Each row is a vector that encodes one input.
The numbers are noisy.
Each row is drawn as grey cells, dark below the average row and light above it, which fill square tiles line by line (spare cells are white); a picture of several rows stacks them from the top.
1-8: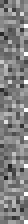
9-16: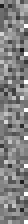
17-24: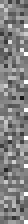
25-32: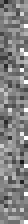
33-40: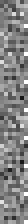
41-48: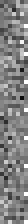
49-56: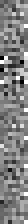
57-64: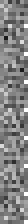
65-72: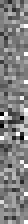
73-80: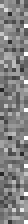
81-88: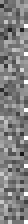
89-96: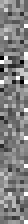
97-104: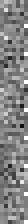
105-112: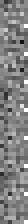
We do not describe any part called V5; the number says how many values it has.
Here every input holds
a list of up to two items, each a true/false value and a value of V5.
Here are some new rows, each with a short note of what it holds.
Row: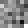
a list of one item
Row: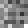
a list of one item
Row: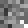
a list of two items
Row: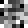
the empty list
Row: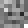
a list of one item
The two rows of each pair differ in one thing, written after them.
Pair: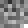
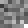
the true/false value in item 1 of the list
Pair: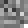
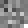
the true/false value in item 2 of the list
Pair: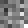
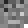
the value of V5 in item 1 of the list
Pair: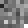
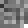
the value of V5 in item 2 of the list
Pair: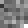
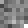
the true/false value in item 2 of the list
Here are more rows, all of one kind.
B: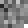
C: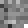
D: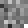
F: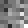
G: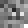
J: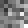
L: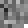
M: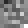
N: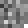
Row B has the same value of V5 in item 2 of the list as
F and J.
